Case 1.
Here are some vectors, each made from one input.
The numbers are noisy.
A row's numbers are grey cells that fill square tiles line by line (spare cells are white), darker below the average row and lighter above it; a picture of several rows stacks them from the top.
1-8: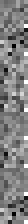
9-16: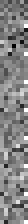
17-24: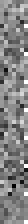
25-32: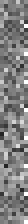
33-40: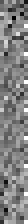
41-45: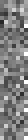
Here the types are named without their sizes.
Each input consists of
a node of a tree.
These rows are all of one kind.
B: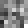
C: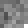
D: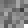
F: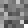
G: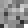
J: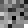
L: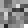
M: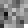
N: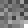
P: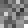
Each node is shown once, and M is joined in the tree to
B, C and G.
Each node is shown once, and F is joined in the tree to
D.
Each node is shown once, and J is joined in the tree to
N.
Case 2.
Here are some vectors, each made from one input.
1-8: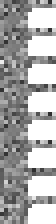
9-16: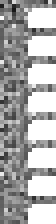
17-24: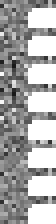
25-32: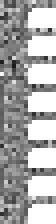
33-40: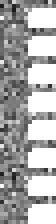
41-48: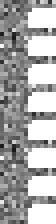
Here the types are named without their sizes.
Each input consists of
a point on a line.
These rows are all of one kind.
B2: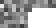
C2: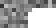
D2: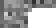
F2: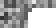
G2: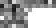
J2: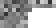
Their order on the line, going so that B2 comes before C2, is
F2, J2, B2, D2, C2, G2.
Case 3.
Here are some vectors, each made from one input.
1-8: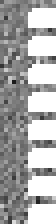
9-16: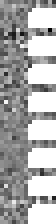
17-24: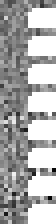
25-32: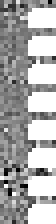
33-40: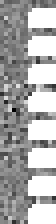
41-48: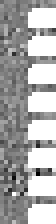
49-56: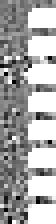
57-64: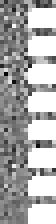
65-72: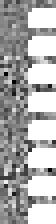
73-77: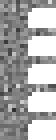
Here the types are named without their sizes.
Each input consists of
a point on a line.
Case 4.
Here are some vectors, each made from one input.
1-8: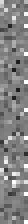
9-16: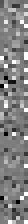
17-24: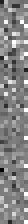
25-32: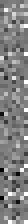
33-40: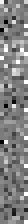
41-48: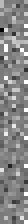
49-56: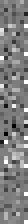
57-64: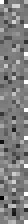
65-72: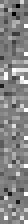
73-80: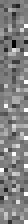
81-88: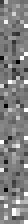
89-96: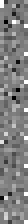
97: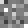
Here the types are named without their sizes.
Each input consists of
a label.
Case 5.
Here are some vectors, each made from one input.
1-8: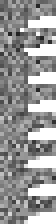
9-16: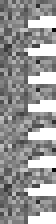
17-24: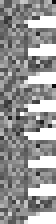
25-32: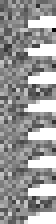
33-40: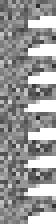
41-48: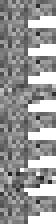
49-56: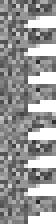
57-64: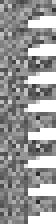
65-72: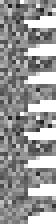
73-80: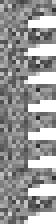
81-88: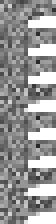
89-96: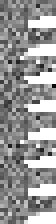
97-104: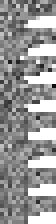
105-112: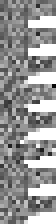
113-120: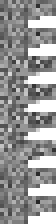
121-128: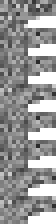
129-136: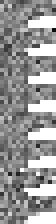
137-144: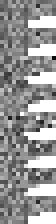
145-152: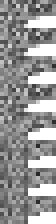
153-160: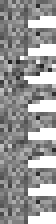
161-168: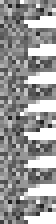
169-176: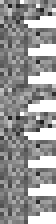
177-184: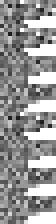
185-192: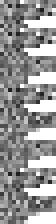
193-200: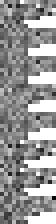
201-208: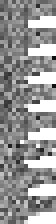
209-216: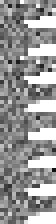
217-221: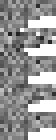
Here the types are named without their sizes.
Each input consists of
a point on a line.
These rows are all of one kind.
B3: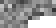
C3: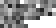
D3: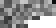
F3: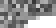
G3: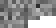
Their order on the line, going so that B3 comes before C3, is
F3, B3, G3, D3, C3.
